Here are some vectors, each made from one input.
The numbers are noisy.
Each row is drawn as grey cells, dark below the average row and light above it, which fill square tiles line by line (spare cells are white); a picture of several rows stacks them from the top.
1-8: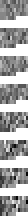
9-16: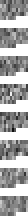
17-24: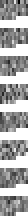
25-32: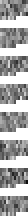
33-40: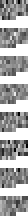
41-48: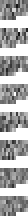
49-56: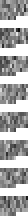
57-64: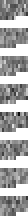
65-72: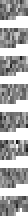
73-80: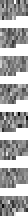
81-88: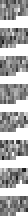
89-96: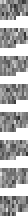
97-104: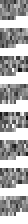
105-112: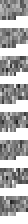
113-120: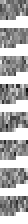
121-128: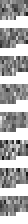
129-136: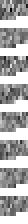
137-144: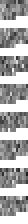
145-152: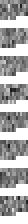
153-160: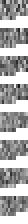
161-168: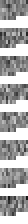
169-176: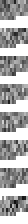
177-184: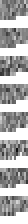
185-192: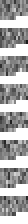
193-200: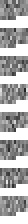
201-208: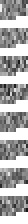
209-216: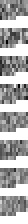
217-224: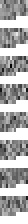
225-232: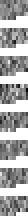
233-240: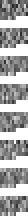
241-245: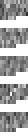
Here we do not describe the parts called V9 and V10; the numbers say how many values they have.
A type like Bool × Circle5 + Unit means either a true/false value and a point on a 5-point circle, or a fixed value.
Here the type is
(Line5 + V10) × V9 + Line6 + List2(Line7).
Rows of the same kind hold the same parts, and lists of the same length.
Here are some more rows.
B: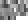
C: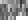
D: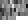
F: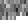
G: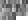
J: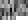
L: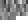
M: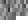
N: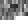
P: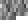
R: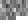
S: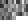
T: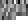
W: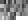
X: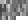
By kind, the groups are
B, G, L, R
C, F, X
D, J
M, P, W
N
S, T

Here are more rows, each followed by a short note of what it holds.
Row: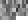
a point on a 5-point line and a value of V9
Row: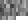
a list of one item
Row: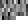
a point on a 6-point line
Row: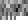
a list of two items
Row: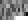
a list of one item
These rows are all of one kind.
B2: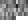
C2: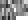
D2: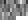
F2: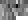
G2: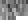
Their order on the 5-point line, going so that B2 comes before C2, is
G2, F2, D2, B2, C2.
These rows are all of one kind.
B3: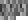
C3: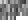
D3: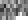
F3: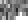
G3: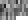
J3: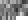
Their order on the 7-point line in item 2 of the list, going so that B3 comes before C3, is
J3, B3, D3, C3, F3, G3.
